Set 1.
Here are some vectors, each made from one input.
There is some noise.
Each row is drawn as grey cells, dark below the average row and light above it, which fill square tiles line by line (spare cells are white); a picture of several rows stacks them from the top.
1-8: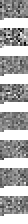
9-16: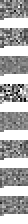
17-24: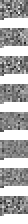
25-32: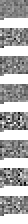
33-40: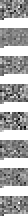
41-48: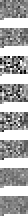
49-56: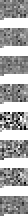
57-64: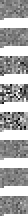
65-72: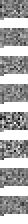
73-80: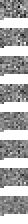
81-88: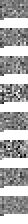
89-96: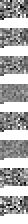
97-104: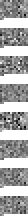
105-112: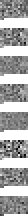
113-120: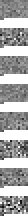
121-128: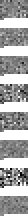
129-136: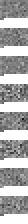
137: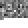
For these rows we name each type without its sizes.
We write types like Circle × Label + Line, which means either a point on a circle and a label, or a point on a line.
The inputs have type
Bool × (Circle + Unit).
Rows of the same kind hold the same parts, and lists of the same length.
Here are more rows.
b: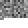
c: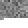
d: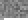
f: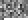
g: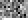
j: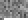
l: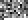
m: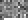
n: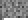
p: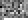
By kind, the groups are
b, f
c, d, g, j, l, m, n, p

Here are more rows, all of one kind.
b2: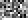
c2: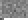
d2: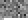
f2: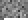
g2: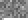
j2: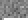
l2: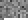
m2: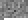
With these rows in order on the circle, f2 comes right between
b2 and g2.
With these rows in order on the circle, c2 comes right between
l2 and m2.
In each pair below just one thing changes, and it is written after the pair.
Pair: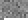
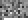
the true/false value
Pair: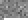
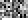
the place on the circle
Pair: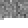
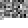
the place on the circle
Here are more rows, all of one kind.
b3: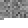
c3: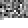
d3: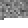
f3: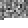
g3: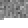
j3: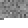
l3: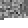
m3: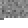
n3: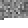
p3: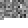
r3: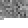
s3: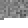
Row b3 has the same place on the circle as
f3 and r3.
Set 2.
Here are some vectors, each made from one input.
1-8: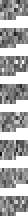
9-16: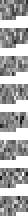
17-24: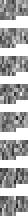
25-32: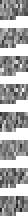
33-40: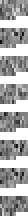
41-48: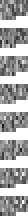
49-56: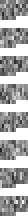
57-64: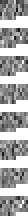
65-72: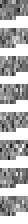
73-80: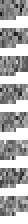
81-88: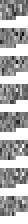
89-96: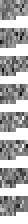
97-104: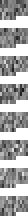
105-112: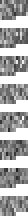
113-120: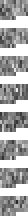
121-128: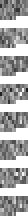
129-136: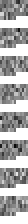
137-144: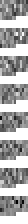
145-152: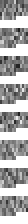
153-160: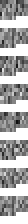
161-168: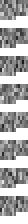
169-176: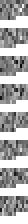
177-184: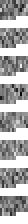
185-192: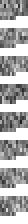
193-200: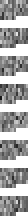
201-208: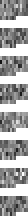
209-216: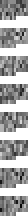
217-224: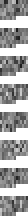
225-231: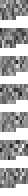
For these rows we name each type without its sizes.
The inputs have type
Bool × Circle.
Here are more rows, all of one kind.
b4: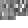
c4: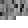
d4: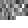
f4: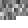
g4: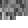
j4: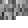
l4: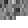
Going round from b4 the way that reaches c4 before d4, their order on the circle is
b4, j4, c4, g4, l4, f4, d4.
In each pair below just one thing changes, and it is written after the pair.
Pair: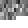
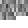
the true/false value
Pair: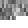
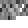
the true/false value
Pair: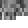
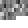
the place on the circle
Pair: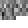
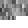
the place on the circle
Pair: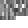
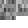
the true/false value
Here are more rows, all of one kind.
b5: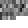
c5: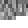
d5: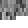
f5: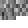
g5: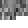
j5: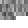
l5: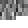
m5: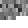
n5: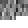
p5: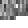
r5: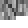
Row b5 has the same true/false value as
f5, j5 and m5.
